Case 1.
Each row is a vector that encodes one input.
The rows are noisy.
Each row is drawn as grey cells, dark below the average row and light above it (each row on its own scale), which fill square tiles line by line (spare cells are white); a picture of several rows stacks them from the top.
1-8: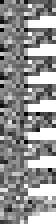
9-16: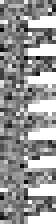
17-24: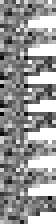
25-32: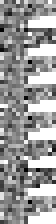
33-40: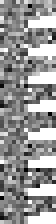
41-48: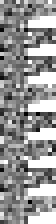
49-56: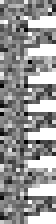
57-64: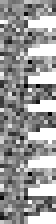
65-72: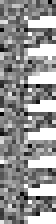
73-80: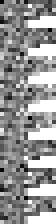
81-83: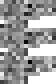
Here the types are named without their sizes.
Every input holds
a point on a line.
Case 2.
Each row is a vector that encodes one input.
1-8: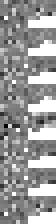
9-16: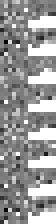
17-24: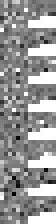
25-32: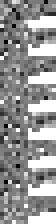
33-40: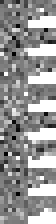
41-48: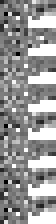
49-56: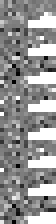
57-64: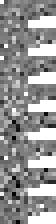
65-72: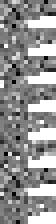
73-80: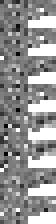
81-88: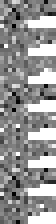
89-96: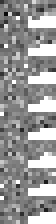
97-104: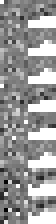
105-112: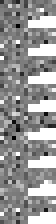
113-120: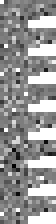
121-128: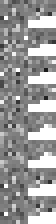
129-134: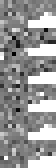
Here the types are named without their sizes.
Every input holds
a label.
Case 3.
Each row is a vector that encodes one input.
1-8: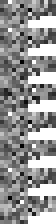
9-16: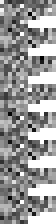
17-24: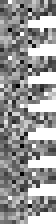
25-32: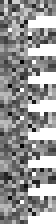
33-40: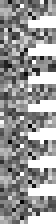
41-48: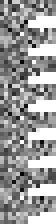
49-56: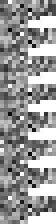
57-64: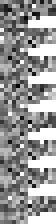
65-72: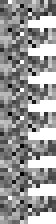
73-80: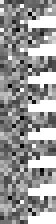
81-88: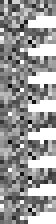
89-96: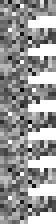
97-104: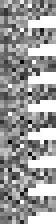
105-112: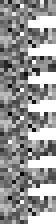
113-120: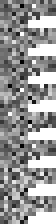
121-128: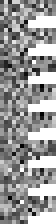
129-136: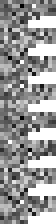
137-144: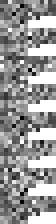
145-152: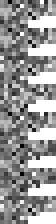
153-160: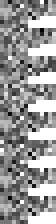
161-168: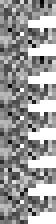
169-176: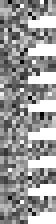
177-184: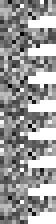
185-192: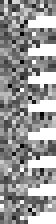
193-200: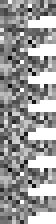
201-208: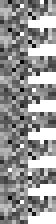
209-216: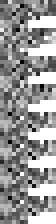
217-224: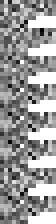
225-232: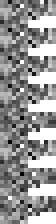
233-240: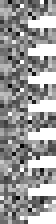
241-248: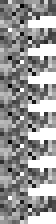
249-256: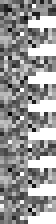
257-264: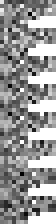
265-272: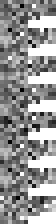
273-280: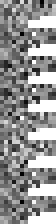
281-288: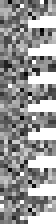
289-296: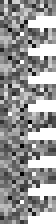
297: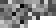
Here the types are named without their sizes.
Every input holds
a point on a line.
